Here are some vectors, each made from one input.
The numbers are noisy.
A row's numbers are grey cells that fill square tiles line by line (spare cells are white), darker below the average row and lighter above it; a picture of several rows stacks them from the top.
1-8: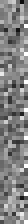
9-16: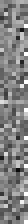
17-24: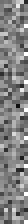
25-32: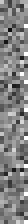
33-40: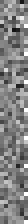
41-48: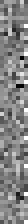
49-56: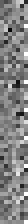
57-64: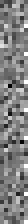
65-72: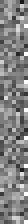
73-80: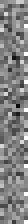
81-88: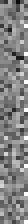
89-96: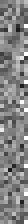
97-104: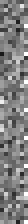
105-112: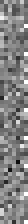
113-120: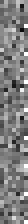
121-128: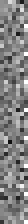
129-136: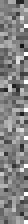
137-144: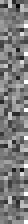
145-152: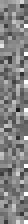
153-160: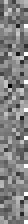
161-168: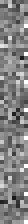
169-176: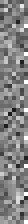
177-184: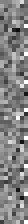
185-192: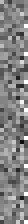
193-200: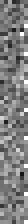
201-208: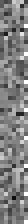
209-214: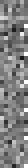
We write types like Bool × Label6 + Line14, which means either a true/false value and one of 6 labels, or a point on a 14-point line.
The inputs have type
Line9 + Line17.
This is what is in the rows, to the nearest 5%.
About 40% of them hold a point on a 9-point line. The rest hold a point on a 17-point line.
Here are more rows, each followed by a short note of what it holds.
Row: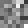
a point on a 17-point line
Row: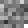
a point on a 17-point line
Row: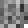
a point on a 17-point line
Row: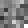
a point on a 17-point line
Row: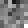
a point on a 9-point line
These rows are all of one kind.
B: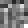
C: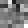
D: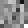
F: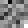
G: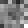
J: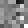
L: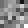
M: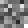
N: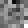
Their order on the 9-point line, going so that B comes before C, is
F, M, B, C, N, G, J, D, L.
